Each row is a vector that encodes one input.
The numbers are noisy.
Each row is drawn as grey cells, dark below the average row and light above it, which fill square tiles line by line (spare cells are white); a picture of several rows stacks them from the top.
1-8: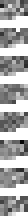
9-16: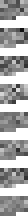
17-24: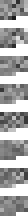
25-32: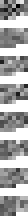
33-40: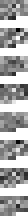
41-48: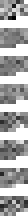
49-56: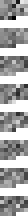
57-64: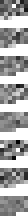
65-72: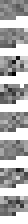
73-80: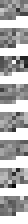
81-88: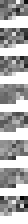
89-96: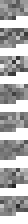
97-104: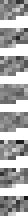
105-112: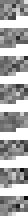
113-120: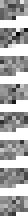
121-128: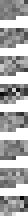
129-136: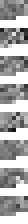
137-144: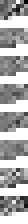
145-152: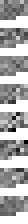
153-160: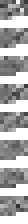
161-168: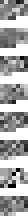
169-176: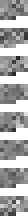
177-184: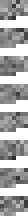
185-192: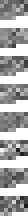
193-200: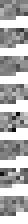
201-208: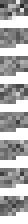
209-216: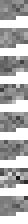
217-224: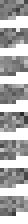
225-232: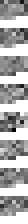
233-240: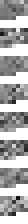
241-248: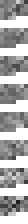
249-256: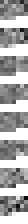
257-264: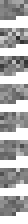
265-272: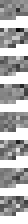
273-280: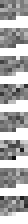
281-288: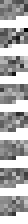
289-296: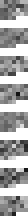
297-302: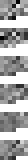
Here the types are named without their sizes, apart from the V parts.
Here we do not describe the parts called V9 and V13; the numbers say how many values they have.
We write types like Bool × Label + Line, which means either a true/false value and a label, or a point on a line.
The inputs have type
(Bool × Bool × Bool × Bool + V9) × Line + V13.
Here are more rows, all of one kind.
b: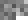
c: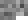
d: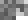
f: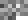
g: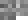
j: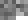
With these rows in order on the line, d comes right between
c and j.
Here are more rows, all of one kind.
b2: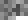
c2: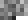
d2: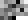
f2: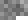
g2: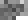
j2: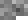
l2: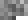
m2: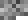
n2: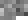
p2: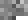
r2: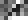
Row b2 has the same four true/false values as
f2, p2 and r2.
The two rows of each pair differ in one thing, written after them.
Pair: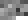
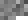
one of the four true/false values
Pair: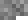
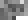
one of the four true/false values
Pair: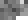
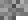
the place on the line
